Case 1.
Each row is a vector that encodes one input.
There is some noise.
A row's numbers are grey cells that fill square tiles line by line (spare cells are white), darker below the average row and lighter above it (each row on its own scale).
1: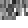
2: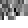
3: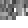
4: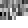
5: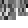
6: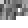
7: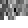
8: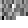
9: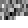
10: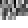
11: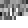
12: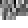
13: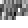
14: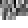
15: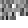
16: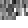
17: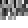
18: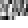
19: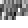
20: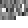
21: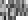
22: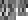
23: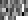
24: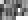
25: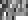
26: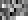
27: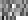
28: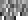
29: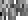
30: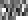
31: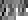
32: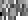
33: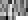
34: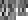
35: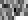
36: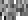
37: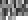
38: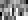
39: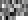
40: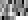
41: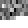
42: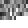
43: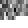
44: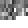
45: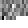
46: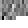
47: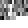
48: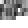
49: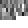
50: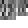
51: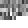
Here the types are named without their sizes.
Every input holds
a label.
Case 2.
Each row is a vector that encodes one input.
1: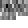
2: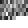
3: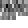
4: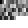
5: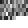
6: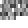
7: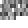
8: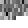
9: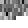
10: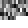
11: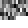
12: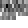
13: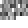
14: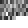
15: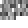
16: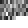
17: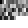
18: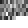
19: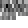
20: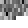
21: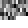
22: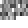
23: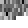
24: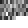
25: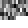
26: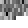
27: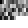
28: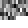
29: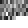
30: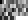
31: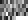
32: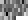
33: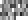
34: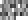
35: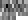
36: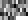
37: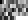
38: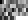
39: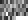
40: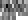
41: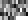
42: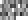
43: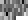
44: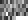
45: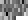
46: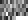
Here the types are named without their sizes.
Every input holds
a point on a line.
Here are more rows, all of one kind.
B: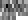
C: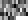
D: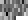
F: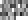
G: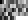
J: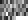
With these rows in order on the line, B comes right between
D and G.
